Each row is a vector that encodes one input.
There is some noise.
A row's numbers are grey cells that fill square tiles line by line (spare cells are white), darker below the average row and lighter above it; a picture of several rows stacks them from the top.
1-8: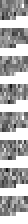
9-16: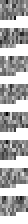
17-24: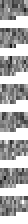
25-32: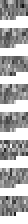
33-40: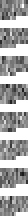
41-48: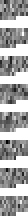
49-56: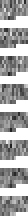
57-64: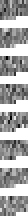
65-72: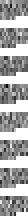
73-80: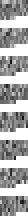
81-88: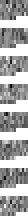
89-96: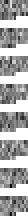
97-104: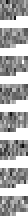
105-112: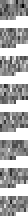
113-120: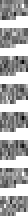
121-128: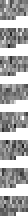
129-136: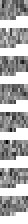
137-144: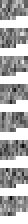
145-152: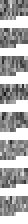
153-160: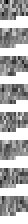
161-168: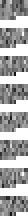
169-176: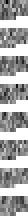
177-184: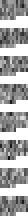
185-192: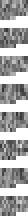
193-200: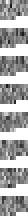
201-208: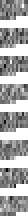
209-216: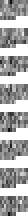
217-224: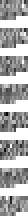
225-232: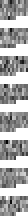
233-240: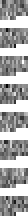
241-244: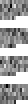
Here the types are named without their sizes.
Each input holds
a point on a circle and a true/false value.
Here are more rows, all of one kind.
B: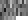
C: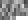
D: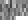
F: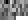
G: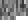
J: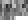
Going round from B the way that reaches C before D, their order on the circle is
B, C, F, G, D, J.
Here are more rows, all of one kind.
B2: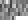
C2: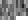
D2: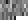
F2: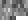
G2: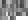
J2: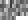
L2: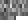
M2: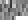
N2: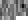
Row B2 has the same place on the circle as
C2, M2 and N2.
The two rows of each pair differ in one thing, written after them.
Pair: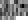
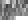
the true/false value
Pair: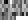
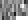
the true/false value
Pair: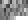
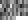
the true/false value
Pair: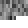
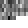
the true/false value
